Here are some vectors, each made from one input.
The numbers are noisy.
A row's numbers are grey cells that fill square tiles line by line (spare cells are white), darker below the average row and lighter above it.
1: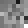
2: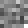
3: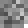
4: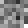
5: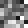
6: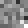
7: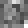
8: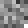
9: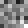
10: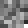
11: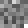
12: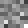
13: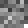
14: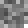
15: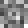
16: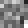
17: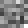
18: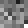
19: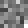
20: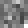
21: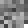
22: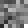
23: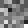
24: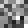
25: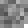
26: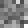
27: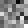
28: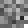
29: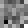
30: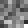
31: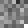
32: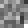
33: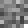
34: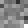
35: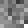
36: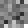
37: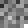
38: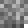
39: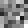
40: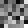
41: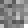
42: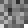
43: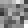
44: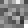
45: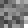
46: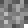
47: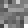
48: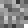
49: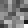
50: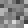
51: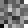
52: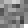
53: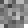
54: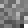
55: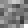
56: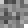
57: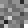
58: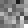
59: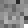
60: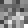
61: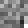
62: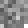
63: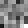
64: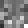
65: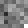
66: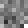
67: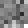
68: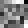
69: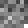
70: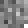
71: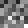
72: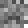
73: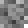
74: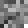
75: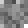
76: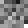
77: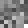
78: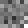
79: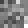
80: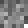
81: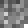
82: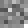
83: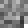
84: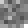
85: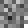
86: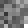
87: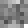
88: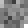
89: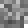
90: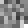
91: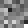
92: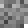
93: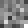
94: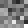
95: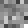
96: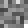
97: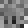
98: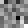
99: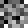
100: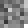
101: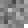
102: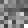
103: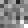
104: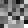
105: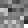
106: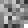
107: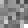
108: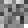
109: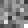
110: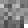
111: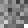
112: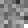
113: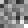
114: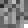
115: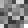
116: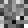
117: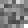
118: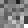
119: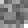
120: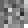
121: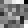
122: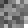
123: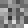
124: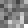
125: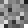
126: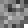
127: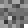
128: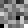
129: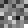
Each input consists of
one of 9 labels, together with either a point on a 4-point line, or a point on a 6-point line.
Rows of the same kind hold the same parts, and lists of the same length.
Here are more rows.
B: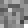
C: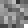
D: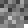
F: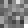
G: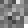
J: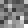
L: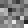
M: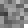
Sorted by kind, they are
B, F, G, M
C, D, J, L

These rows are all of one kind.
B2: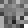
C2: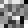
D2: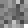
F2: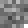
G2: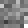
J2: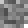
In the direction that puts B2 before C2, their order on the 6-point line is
F2, G2, B2, J2, D2, C2.
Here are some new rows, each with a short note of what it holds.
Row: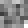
one of 9 labels and a point on a 6-point line
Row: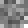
one of 9 labels and a point on a 6-point line
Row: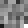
one of 9 labels and a point on a 4-point line
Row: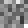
one of 9 labels and a point on a 6-point line
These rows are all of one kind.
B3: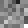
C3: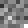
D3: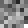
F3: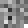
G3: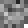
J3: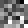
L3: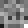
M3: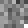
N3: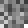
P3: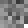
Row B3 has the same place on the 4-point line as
C3 and P3.
